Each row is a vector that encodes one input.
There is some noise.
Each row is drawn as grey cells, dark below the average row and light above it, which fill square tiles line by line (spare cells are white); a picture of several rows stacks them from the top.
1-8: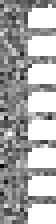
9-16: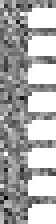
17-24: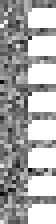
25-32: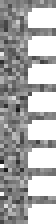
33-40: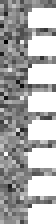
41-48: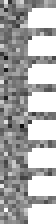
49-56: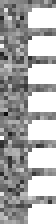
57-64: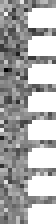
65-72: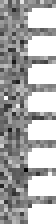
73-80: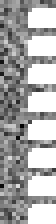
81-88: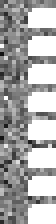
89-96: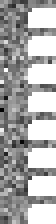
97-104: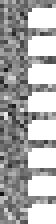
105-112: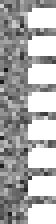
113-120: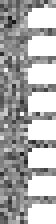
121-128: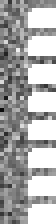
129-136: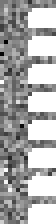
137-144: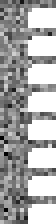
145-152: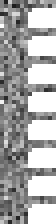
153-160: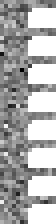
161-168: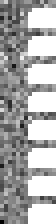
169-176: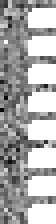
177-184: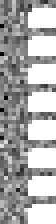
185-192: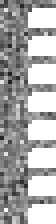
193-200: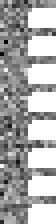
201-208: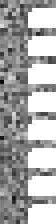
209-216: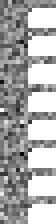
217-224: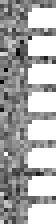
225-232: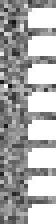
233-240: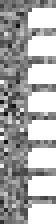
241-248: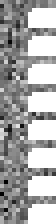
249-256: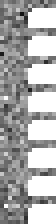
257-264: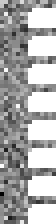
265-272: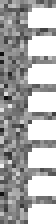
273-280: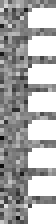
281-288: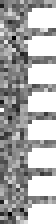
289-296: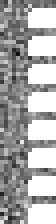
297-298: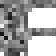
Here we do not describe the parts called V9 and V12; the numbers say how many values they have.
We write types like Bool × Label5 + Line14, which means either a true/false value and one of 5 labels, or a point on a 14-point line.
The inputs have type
Bool × V12 + (Line5 + V9) × Tree7.
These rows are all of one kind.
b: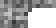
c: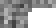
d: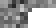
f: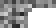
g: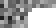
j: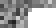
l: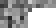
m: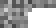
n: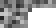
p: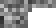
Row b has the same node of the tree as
c, j, m and p.
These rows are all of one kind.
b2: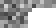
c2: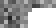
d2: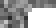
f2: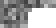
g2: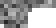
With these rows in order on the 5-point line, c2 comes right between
d2 and f2.
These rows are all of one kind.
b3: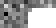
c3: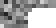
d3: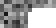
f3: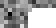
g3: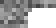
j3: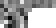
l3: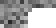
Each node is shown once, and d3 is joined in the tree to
b3.
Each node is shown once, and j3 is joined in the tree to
c3 and f3.
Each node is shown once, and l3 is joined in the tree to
c3 and g3.
